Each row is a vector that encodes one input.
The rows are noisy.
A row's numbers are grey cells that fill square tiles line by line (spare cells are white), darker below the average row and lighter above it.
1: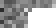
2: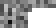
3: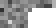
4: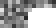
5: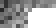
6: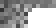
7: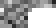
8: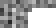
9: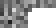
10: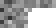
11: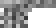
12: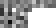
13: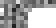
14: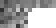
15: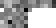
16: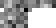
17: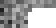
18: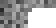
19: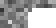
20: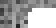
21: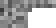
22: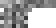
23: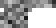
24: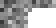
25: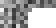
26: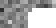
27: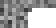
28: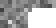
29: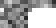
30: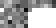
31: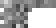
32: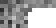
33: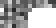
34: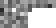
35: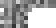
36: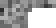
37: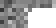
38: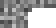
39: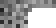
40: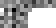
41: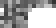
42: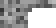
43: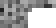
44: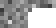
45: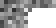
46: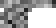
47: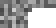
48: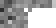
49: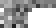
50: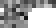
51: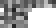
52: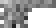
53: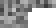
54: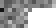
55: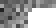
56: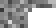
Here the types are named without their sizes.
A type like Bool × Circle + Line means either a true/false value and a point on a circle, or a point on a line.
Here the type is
Bool × Circle.
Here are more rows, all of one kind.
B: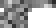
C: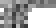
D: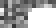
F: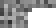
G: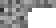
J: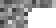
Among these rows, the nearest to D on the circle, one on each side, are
B and J.
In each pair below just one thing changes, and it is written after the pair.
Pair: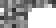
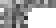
the place on the circle
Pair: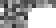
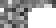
the place on the circle
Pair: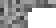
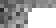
the place on the circle
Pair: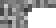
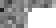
the place on the circle
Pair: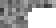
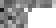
the place on the circle
